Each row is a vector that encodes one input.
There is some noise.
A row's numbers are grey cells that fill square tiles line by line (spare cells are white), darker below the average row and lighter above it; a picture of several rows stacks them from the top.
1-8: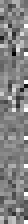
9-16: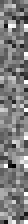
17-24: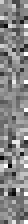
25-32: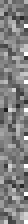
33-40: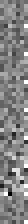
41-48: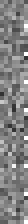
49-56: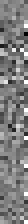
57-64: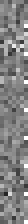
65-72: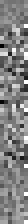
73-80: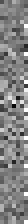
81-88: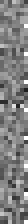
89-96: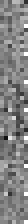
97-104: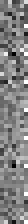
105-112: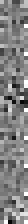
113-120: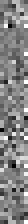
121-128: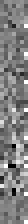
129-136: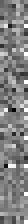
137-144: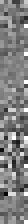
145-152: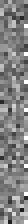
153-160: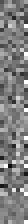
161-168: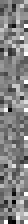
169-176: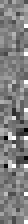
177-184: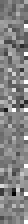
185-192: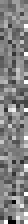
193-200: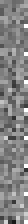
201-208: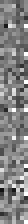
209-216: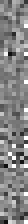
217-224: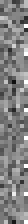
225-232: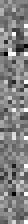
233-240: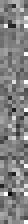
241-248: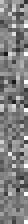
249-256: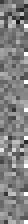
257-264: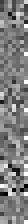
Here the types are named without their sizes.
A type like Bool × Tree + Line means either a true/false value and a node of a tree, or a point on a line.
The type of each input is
Circle.
